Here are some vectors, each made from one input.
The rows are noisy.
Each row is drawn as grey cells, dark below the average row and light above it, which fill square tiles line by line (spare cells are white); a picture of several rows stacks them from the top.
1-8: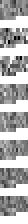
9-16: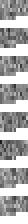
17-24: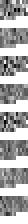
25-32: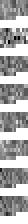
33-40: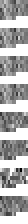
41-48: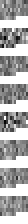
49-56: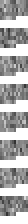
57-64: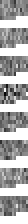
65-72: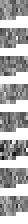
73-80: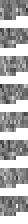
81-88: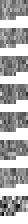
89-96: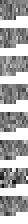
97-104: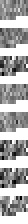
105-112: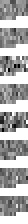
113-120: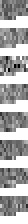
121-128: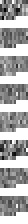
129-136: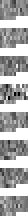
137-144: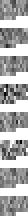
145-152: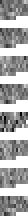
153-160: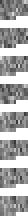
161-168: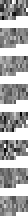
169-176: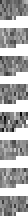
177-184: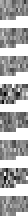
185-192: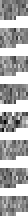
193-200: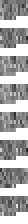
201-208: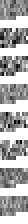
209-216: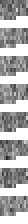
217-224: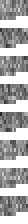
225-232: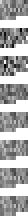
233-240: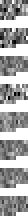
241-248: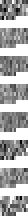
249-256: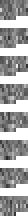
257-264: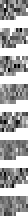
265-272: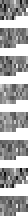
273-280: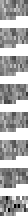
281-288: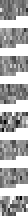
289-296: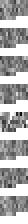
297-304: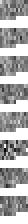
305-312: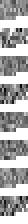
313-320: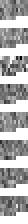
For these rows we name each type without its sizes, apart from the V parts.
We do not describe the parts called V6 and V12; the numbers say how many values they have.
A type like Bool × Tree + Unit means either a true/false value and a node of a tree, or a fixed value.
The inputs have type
Bool × (Line + V12) + V6.
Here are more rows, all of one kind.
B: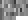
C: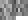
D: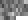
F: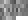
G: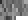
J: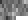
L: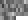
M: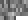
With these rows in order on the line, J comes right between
D and G.
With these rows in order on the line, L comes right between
D and M.
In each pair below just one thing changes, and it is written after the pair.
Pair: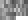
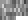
the value of V12
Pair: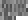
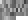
the true/false value
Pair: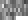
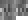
the true/false value
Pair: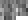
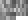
the true/false value
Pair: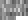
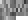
the value of V12
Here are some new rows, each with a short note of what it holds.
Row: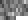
a point on a line and a true/false value
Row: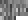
a true/false value and a value of V12
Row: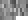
a point on a line and a true/false value
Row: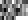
a value of V6
